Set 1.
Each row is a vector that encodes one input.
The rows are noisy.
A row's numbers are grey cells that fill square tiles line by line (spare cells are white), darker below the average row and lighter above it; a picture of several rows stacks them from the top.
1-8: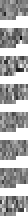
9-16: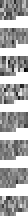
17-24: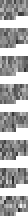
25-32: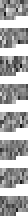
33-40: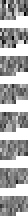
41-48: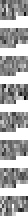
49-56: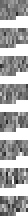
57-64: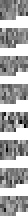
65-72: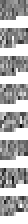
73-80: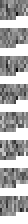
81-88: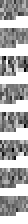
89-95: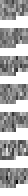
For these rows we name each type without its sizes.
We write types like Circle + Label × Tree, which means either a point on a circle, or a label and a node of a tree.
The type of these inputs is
Label.
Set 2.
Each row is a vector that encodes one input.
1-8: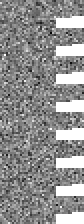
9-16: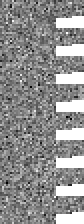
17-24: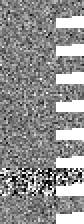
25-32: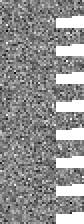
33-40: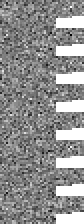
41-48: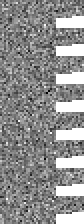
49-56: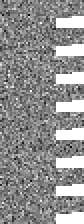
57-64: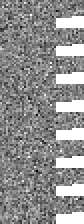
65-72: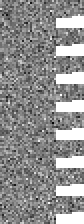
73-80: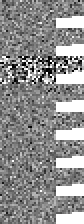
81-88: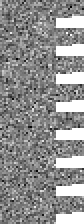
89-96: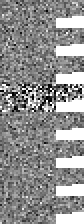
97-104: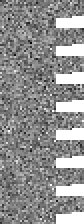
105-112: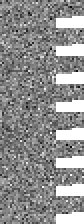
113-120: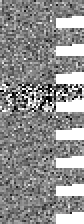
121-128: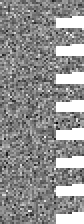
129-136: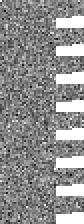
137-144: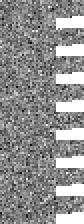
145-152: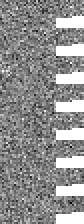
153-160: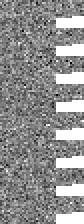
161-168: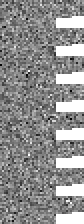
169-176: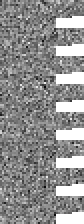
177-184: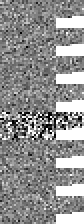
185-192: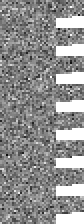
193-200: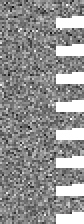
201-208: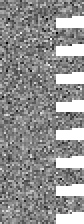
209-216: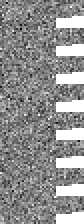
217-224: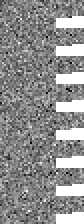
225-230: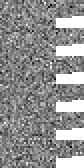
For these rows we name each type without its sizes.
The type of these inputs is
Circle + Unit.
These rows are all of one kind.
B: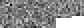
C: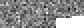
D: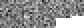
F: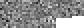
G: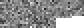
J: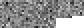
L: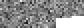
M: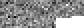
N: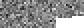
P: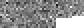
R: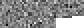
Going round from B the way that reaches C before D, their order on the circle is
B, C, F, J, M, P, G, N, R, D, L.
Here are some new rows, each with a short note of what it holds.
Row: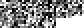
a fixed value
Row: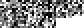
a fixed value
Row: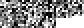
a fixed value
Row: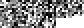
a fixed value
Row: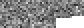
a point on a circle
